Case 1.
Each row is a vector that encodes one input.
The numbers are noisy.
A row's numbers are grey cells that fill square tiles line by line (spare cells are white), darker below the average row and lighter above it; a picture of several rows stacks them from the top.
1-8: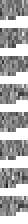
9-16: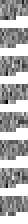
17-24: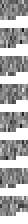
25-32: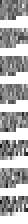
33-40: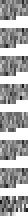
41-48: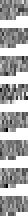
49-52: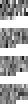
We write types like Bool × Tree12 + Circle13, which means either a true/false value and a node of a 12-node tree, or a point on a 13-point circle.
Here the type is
Circle8 + Unit.
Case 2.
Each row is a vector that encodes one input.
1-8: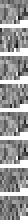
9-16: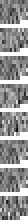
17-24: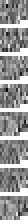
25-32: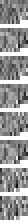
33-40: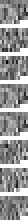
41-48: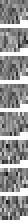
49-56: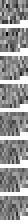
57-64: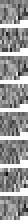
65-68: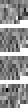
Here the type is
Line7.
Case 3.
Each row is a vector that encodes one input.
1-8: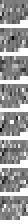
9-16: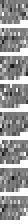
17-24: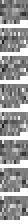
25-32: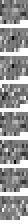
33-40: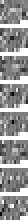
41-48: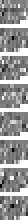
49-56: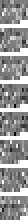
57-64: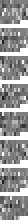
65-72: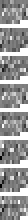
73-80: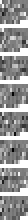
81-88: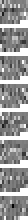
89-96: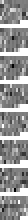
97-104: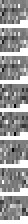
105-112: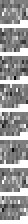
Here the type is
Line12.
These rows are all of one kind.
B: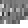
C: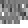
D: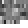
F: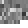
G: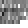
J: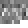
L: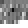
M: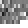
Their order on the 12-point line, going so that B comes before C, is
G, M, B, L, C, J, F, D.
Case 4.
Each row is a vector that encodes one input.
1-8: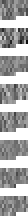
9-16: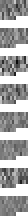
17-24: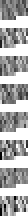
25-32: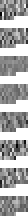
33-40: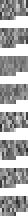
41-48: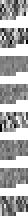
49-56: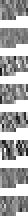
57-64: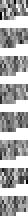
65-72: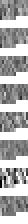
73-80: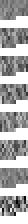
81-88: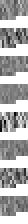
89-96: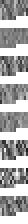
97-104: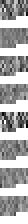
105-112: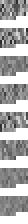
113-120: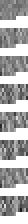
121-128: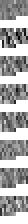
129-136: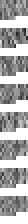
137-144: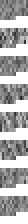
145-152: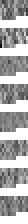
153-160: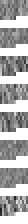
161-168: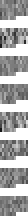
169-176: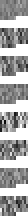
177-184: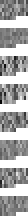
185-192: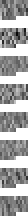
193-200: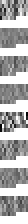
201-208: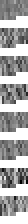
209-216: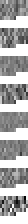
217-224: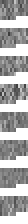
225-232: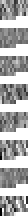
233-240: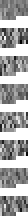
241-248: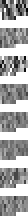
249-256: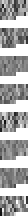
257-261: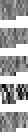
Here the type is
Circle17 + Unit.
